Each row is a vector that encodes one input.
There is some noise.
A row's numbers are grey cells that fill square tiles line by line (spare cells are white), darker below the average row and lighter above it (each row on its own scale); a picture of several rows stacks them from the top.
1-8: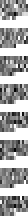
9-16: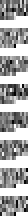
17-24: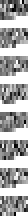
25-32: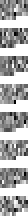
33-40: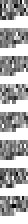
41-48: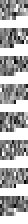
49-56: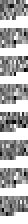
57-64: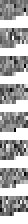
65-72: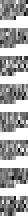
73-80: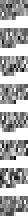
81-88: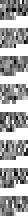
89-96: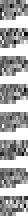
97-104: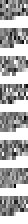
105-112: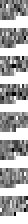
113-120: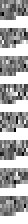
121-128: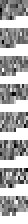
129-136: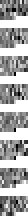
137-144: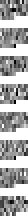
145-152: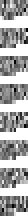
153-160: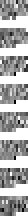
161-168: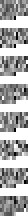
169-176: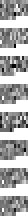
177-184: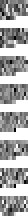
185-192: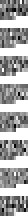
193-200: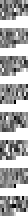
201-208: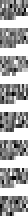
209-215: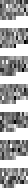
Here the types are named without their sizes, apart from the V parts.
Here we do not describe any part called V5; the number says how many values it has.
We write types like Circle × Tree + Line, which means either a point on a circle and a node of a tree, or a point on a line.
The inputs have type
Label × (Label × Tree + List(V5)).
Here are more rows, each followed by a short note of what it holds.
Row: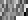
two labels and a node of a tree
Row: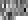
a label, together with a list of two items
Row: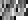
two labels and a node of a tree
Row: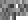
a label, together with a list of one item
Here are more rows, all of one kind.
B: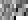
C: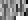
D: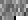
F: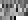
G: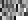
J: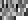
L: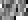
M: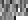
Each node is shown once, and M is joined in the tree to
C and J.
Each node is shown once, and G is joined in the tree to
C and F.
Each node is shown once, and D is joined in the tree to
B, C and L.
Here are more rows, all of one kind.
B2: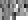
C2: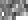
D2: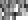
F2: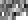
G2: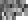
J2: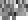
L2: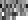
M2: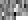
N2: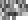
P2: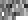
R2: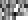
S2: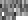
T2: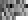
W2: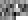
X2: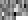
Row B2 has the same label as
D2, M2, R2 and X2.
